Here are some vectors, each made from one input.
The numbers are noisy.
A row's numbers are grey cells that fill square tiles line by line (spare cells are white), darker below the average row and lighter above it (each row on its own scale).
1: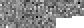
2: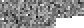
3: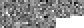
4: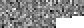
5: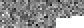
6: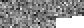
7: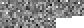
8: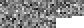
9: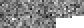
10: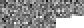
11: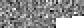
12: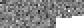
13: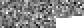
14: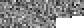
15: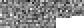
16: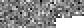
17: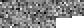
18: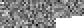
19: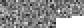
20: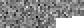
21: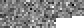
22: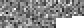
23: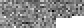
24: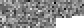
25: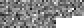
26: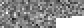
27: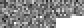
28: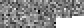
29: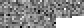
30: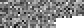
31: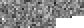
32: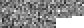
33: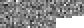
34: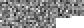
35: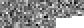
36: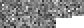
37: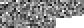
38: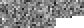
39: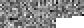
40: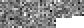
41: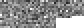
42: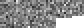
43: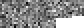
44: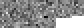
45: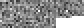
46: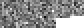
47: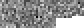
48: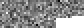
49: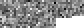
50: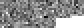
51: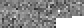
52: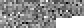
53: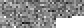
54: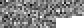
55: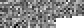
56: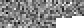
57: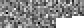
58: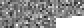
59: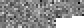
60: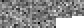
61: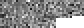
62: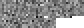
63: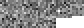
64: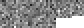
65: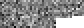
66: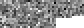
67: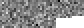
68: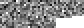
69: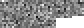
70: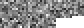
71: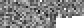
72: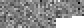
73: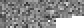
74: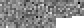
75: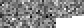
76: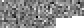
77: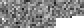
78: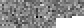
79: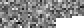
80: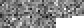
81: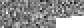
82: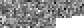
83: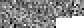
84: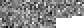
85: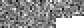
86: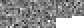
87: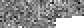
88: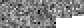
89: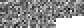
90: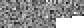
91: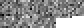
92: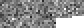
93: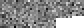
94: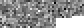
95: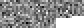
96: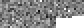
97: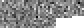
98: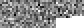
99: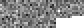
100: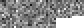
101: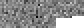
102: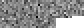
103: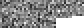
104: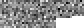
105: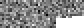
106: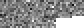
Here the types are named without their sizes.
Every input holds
a point on a line, together with either a fixed value, or four true/false values.
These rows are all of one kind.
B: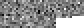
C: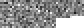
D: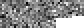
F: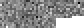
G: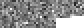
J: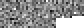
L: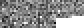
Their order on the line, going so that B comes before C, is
G, L, B, D, J, F, C.
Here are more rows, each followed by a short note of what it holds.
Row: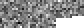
a point on a line
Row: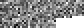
a point on a line
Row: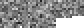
a point on a line
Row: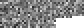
a point on a line
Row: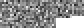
a point on a line and four true/false values
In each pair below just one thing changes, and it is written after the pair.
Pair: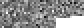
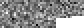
one of the four true/false values
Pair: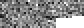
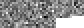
the place on the line
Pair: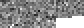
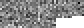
the place on the line
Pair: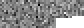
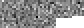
one of the four true/false values
